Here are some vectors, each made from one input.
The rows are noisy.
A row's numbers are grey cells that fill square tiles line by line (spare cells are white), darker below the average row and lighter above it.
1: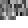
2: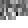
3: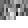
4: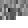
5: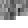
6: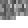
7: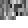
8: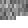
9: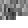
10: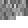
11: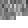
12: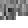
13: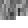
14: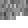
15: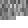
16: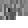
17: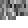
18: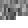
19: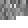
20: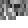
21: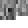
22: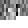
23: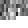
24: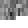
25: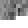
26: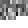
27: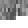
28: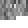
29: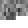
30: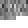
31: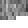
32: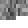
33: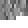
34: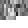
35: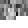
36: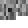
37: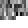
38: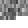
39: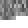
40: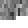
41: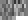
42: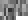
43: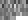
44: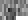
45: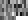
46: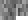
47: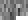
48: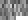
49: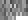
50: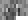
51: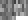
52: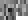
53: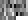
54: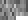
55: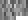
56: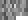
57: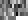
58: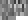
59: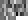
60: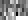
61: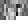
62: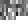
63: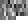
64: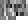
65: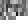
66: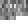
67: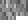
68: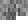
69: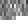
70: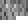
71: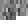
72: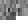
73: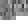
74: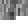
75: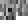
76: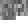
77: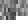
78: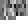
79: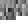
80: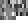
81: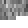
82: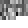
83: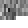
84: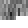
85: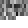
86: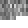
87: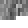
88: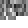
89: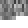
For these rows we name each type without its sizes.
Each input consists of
a point on a line and a true/false value.
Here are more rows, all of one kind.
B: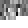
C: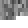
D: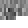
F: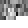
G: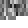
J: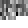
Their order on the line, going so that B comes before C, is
F, B, J, C, G, D.
